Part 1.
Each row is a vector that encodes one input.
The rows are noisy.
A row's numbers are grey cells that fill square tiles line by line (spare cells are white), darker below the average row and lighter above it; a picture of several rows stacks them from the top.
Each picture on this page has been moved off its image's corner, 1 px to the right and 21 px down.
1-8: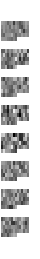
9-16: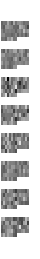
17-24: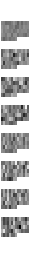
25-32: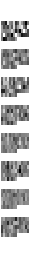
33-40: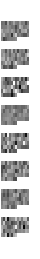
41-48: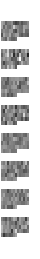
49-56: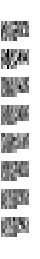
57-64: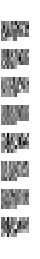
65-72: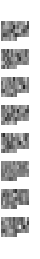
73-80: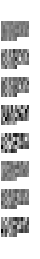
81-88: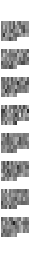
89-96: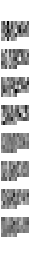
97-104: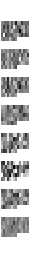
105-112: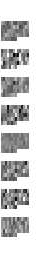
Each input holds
either a fixed value, or four true/false values.
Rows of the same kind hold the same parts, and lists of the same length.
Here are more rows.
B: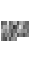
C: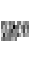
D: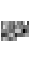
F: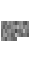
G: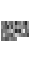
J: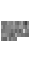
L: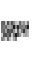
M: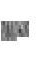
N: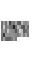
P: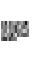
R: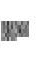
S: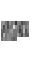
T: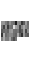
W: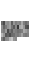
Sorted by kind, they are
B, C, D, F, J, L, M, P, R, S, T, W
G, N

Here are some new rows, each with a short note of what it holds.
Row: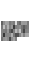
four true/false values
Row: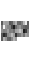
a fixed value
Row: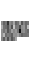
four true/false values
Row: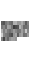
four true/false values
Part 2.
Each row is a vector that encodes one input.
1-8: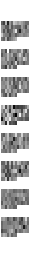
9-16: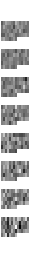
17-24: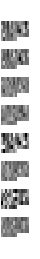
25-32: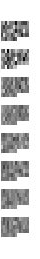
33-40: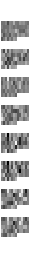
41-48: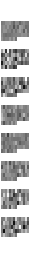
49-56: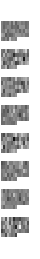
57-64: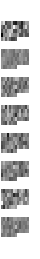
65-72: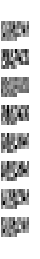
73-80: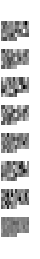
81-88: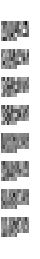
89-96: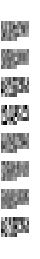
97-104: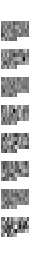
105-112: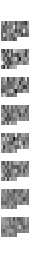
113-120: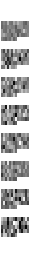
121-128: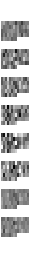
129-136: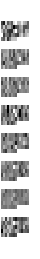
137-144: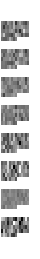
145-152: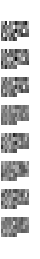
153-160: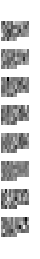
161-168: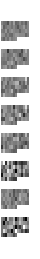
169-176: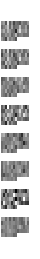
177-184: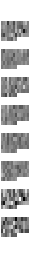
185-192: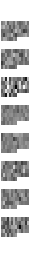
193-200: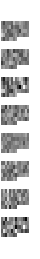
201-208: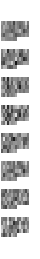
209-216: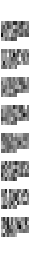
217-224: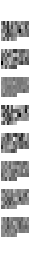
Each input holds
either a fixed value, or four true/false values.
